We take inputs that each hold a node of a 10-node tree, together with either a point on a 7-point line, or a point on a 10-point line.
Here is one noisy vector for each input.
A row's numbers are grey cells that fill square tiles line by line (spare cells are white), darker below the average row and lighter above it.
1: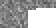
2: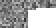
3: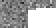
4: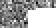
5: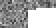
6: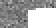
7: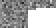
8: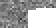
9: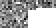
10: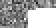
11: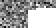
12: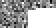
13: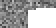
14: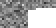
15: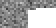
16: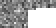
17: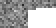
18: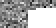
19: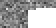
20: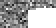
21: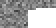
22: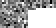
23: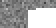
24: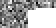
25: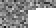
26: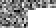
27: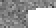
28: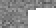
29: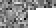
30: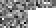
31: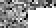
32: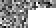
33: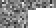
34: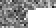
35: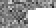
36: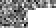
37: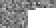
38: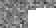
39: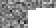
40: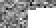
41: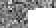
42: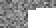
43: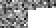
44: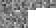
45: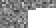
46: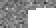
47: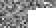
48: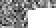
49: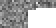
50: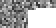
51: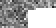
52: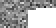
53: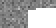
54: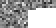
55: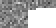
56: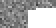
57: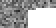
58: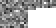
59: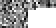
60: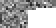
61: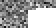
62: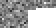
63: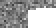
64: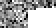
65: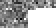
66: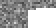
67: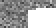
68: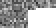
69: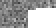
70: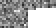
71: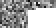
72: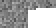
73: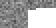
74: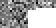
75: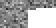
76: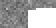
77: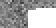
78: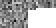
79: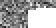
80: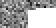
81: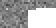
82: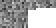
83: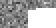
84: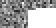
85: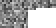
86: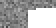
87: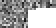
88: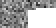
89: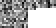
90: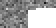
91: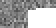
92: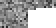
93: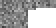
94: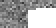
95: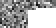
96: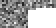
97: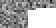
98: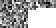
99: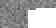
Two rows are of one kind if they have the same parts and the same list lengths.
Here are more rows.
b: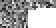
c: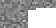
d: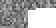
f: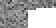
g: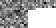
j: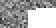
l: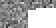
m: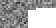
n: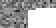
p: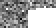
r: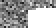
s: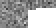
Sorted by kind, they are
b, g, r, s
c, d, f, j, l, m, n, p

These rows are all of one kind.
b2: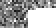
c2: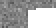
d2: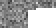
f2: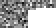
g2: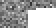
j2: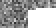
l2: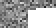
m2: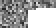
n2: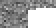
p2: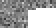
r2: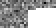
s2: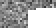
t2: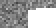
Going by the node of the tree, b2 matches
j2 and s2.
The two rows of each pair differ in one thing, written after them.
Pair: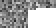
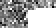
the node of the tree
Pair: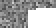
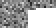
the node of the tree
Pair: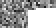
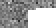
the node of the tree
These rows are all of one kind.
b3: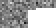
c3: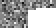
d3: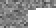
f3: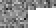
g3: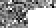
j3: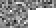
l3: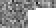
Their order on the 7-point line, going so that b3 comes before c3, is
f3, g3, l3, d3, b3, c3, j3.
